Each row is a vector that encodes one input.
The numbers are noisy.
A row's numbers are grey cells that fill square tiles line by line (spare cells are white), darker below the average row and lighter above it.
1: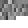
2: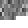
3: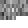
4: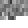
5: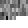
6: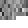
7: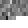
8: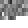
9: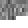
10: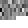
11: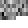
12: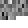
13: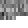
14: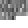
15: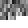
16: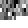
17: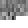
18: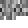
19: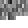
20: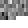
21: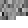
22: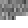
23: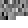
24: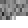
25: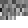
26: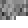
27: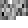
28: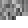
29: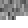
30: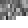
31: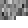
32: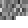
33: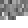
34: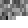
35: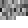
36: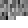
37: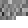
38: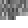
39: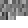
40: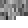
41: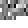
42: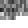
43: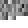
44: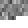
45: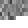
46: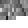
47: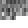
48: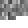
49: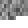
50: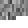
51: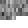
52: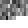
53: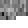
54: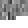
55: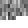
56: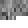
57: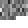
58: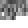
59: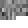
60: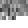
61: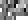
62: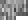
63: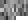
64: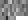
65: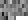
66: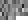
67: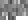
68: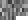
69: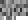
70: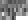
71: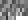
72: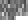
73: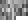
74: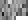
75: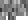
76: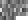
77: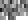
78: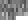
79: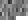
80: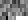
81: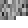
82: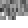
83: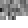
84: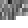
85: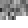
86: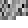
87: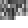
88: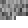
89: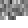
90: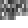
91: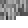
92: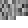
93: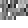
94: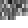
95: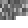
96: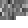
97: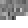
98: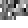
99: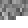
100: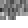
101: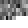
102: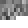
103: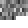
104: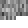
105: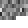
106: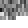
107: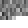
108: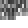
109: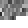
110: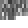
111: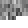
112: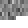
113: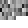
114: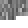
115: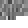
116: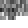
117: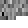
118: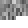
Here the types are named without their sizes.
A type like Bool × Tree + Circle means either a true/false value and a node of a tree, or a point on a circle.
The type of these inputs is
List(Line).
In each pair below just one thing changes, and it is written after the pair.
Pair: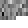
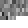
the place on the line in item 1 of the list
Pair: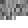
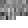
the place on the line in item 2 of the list
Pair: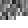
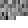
the place on the line in item 2 of the list
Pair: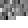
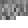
the place on the line in item 1 of the list
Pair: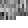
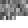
the place on the line in item 2 of the list
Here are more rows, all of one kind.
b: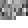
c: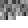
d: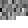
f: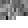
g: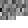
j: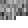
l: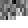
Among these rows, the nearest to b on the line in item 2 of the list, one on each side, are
f and j.
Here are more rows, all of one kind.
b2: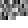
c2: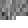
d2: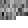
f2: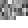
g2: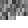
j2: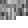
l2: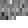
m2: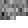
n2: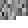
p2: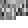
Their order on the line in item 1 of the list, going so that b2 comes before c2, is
b2, g2, n2, f2, l2, c2, m2, d2, j2, p2.
